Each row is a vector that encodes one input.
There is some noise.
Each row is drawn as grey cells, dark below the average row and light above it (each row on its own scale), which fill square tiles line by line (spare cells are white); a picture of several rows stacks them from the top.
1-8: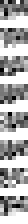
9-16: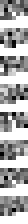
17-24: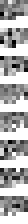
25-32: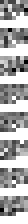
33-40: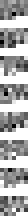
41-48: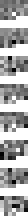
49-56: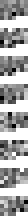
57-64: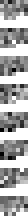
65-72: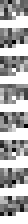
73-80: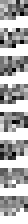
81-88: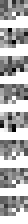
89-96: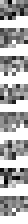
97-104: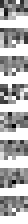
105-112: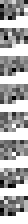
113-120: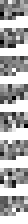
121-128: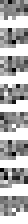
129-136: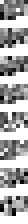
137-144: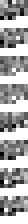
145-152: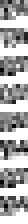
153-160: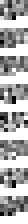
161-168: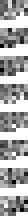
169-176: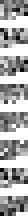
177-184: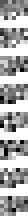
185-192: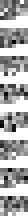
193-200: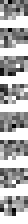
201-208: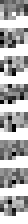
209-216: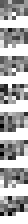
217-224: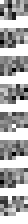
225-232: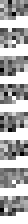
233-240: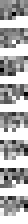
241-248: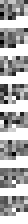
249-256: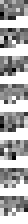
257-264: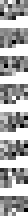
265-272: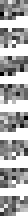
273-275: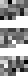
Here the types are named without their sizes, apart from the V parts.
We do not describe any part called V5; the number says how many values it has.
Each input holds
a list of items, each a true/false value and a value of V5.
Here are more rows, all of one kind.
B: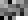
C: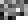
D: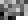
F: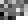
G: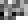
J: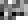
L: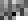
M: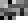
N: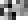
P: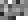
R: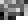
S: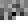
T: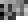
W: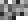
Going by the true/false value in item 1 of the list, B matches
L, M and S.
